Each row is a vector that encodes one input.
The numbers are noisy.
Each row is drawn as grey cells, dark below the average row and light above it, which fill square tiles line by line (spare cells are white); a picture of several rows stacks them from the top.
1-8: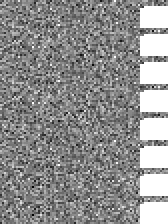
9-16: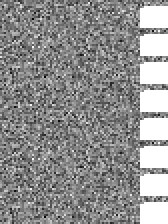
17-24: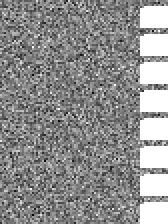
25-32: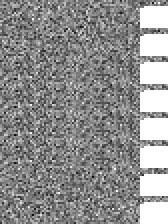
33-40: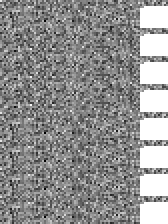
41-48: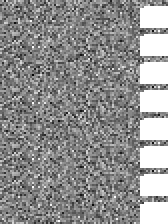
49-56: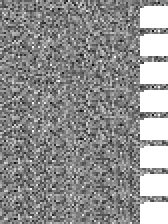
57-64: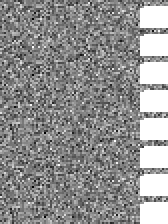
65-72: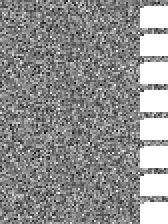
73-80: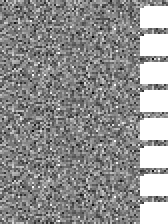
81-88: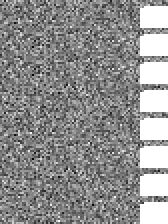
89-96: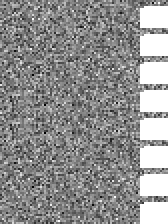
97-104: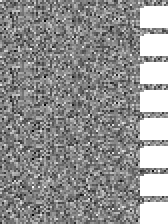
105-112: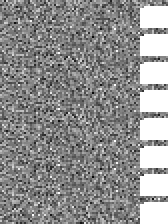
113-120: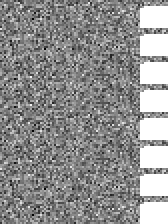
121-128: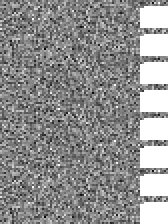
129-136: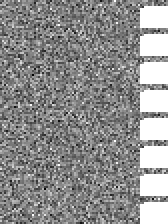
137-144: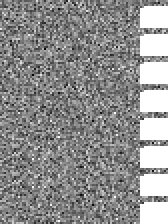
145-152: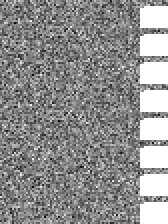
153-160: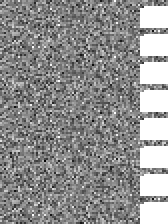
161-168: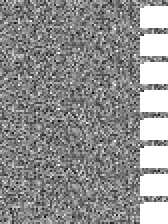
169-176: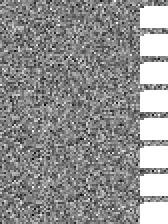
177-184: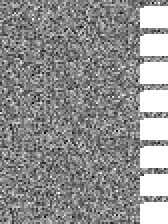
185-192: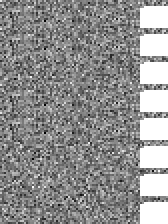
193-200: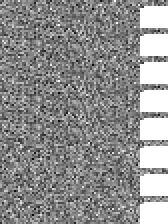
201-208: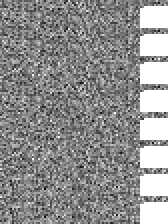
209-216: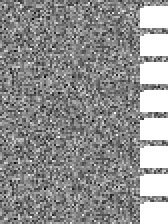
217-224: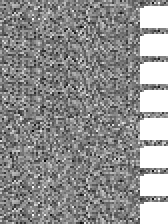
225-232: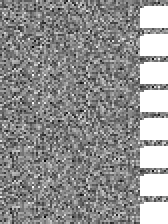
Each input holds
one of 6 labels.
